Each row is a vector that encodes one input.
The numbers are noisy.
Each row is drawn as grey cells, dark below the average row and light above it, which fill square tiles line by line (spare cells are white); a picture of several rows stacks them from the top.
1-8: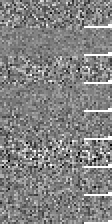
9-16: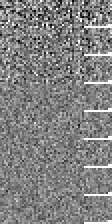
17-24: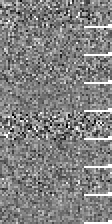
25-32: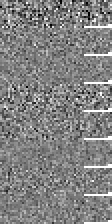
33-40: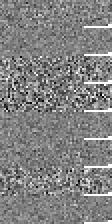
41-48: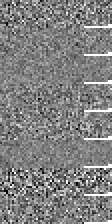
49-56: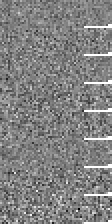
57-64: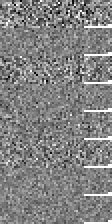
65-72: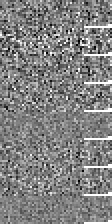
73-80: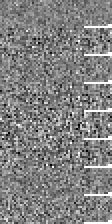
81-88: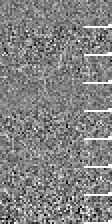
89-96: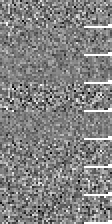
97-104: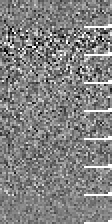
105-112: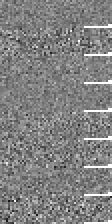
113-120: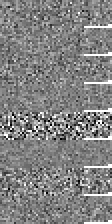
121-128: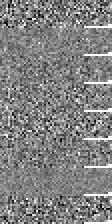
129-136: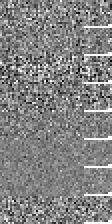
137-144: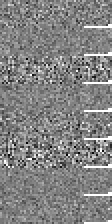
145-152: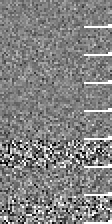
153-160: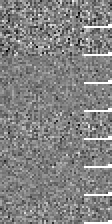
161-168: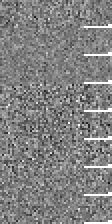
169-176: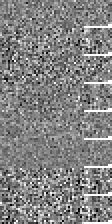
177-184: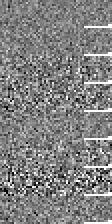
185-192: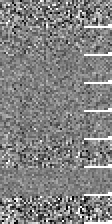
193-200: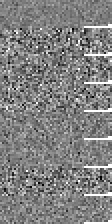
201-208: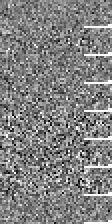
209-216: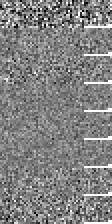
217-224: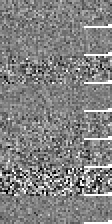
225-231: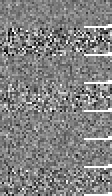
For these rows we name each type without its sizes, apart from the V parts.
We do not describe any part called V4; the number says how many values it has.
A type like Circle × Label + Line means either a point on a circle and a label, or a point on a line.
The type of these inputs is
Bool × Line × List(V4) × Tree.
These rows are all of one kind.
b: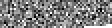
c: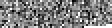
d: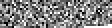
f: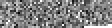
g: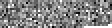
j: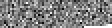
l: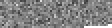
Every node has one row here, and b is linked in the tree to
f and l.
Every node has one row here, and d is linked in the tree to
c and l.
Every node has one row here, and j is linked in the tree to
g and l.
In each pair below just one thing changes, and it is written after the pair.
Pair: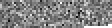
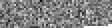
the value of V4 in item 1 of the list
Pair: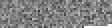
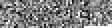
the value of V4 in item 1 of the list
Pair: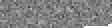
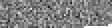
the true/false value
